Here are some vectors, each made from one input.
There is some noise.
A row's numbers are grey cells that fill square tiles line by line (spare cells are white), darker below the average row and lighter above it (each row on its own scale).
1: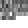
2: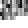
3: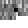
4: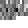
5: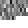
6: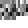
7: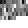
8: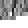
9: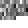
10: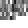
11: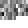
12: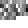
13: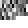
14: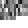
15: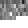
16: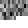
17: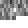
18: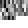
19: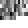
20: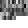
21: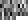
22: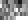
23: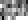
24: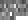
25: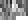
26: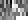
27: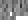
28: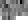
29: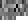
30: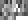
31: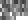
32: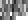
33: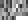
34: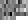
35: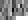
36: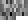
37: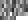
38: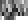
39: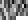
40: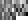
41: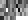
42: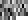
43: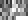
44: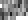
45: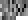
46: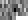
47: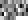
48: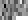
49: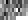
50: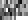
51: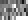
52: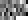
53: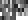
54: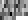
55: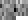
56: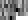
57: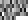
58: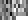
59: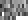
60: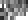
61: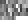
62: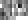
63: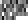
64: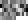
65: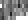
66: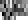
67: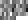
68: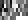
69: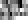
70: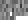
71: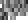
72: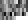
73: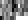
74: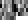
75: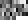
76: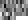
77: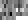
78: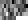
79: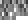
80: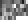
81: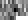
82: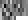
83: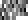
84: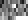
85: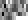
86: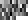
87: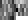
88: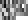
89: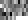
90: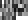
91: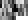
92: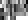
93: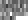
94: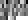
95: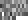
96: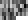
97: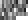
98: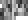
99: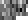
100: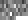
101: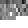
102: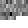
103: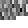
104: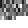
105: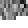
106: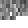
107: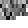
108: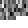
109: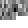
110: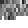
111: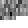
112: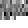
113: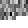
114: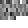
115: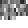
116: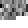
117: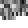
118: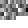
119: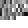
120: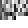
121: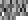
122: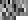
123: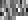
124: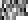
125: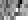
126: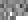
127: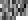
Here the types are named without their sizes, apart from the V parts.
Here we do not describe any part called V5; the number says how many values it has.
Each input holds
a node of a tree and a value of V5, together with either a fixed value, or four true/false values.
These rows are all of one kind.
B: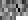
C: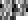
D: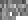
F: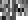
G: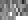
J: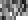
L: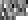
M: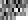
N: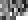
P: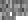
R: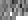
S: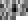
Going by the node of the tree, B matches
D and G.
